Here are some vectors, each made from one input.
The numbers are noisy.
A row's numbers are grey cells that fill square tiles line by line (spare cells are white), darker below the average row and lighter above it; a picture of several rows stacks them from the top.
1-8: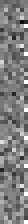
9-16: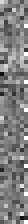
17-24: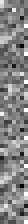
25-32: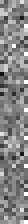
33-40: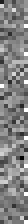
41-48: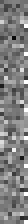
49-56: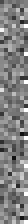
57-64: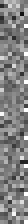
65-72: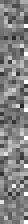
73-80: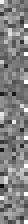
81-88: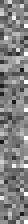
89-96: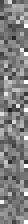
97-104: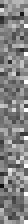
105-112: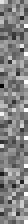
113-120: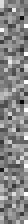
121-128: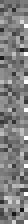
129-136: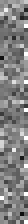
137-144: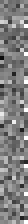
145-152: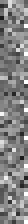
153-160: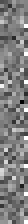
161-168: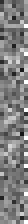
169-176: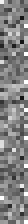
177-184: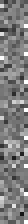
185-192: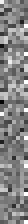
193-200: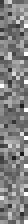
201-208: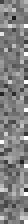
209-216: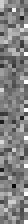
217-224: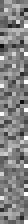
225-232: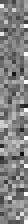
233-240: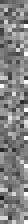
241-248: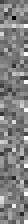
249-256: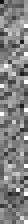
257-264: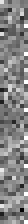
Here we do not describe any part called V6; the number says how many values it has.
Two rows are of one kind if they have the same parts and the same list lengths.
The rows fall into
4 kinds.
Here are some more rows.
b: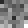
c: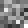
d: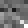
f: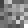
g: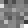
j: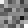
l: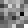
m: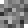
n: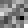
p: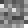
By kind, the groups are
b, d
c, f, l, n
g, p
j, m

